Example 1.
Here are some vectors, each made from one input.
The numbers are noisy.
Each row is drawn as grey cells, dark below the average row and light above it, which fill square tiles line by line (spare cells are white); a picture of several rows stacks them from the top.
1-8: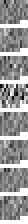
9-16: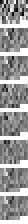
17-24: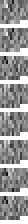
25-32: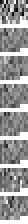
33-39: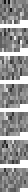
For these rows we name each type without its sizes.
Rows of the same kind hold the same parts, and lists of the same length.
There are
3 kinds of row.
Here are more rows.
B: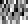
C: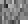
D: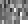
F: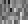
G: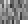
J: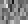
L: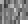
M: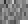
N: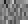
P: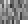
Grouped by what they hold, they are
B
C, D, F, L, M, N
G, J, P

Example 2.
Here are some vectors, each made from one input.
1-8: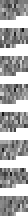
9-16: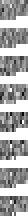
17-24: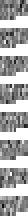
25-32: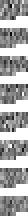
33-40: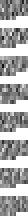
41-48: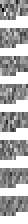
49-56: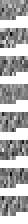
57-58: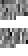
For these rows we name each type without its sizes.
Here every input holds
a node of each of two trees.
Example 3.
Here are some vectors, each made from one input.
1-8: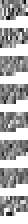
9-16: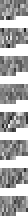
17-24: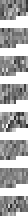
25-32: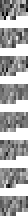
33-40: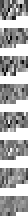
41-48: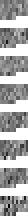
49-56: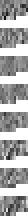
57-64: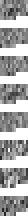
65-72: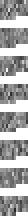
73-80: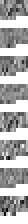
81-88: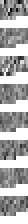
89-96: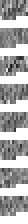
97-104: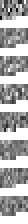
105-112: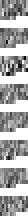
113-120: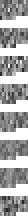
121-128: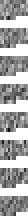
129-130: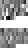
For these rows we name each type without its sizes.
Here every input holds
four true/false values, together with either a fixed value, or a node of a tree.
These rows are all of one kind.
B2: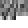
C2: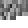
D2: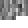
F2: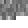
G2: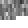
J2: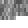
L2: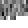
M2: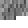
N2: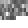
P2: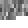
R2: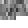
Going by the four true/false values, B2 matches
C2, M2, N2 and R2.
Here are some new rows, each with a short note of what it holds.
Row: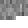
four true/false values
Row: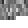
four true/false values
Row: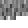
a node of a tree and four true/false values
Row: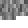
a node of a tree and four true/false values
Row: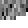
a node of a tree and four true/false values
